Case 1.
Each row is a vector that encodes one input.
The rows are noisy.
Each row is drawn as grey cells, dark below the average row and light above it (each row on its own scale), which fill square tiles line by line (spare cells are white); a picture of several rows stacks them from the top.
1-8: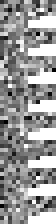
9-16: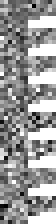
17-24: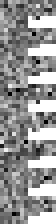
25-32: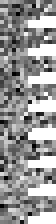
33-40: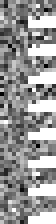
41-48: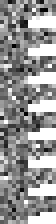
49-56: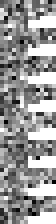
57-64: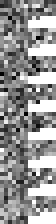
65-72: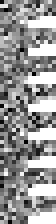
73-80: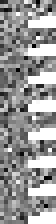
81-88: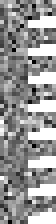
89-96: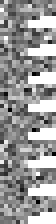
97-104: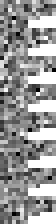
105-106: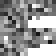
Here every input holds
one of 11 labels.
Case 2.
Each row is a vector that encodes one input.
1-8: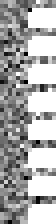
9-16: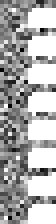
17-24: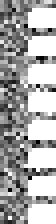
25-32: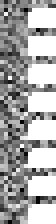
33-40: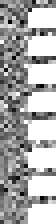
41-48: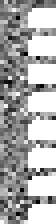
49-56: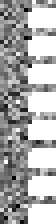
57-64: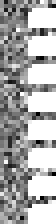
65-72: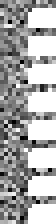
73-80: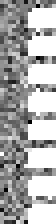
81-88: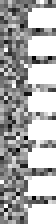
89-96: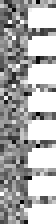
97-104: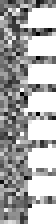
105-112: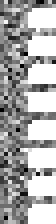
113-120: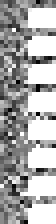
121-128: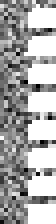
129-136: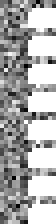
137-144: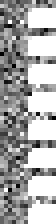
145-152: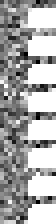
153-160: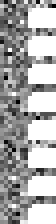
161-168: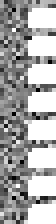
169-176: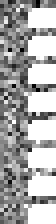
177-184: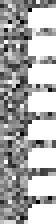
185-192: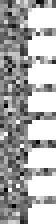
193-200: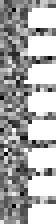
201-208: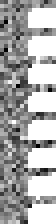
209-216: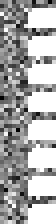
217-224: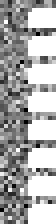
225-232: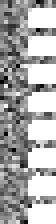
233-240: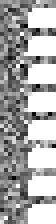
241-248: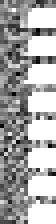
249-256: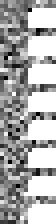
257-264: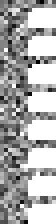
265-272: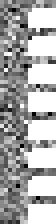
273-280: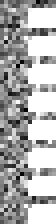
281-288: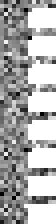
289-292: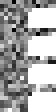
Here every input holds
five true/false values.
